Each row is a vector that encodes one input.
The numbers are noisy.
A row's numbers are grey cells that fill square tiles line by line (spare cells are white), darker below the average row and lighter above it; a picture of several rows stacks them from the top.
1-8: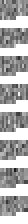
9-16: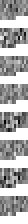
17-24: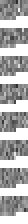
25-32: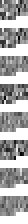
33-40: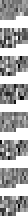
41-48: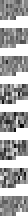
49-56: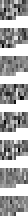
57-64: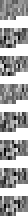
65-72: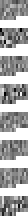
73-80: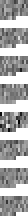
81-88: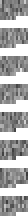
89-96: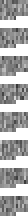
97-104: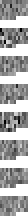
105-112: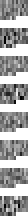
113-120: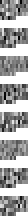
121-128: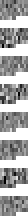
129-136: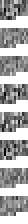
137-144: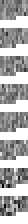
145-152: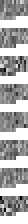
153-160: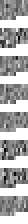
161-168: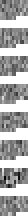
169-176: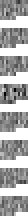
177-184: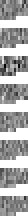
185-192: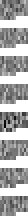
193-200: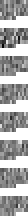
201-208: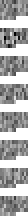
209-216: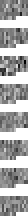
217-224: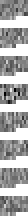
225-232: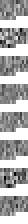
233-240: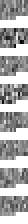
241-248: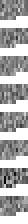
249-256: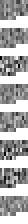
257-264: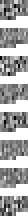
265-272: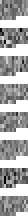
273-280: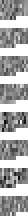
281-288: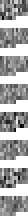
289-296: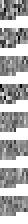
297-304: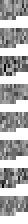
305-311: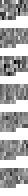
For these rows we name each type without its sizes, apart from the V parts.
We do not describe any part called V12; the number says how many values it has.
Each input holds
either a node of each of two trees, four true/false values and a value of V12, or a list of points on a line.
